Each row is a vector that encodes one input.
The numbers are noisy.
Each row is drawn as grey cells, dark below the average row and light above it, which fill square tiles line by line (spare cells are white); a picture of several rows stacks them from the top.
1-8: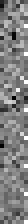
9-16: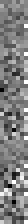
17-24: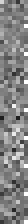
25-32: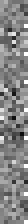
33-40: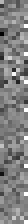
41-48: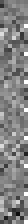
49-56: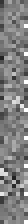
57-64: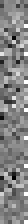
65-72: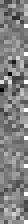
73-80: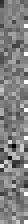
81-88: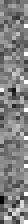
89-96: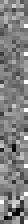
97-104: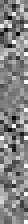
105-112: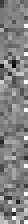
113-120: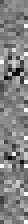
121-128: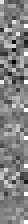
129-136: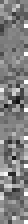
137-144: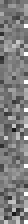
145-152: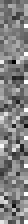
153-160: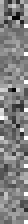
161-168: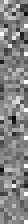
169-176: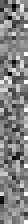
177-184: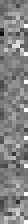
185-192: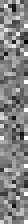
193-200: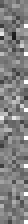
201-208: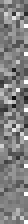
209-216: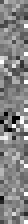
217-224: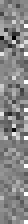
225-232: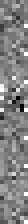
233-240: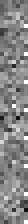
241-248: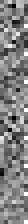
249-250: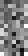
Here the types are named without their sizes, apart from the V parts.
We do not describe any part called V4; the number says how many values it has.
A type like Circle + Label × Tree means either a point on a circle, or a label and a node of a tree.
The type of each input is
Bool × V4 + List(Line).
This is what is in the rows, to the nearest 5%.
About 15% of them hold a true/false value and a value of V4. The rest are lists of points on a line.
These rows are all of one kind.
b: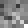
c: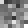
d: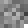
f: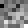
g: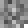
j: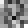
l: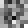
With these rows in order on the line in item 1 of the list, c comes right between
d and f.
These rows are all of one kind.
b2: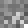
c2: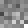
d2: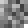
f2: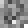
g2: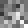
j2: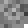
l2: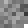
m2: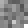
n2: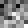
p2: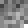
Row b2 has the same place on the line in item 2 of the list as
d2, f2, l2 and m2.
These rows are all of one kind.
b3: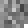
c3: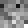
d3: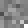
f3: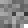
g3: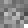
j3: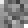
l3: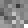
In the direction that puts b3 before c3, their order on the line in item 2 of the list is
d3, g3, j3, l3, b3, f3, c3.
